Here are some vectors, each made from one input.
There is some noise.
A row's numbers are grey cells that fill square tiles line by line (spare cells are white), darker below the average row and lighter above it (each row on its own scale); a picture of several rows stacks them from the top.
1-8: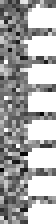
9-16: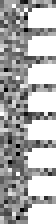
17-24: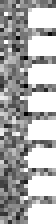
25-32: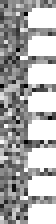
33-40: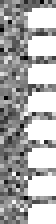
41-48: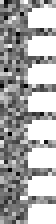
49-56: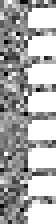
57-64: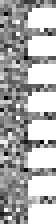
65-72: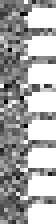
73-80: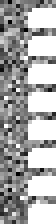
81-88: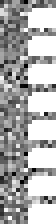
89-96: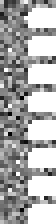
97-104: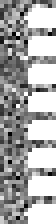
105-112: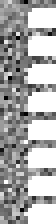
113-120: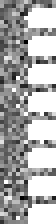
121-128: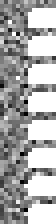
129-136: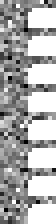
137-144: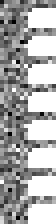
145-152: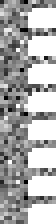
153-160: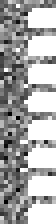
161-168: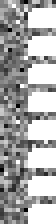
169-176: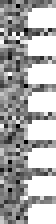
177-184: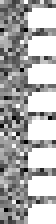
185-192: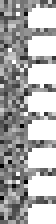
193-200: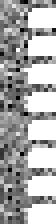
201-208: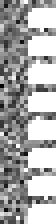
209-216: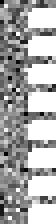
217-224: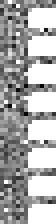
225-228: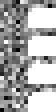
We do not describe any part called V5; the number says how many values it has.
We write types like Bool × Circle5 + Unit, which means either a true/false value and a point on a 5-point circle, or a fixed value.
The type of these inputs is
(Bool × V5 + Tree11) × (Circle8 + Unit).
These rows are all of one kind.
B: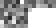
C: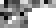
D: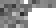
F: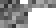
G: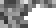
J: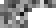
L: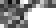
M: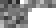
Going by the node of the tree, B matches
F and M.
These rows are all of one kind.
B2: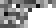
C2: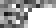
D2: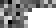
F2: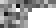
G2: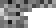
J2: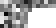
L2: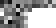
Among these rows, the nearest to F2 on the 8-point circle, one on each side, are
G2 and J2.
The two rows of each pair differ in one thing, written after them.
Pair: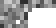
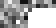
the value of V5
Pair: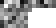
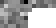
the value of V5
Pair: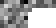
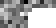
the value of V5
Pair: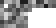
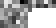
the true/false value
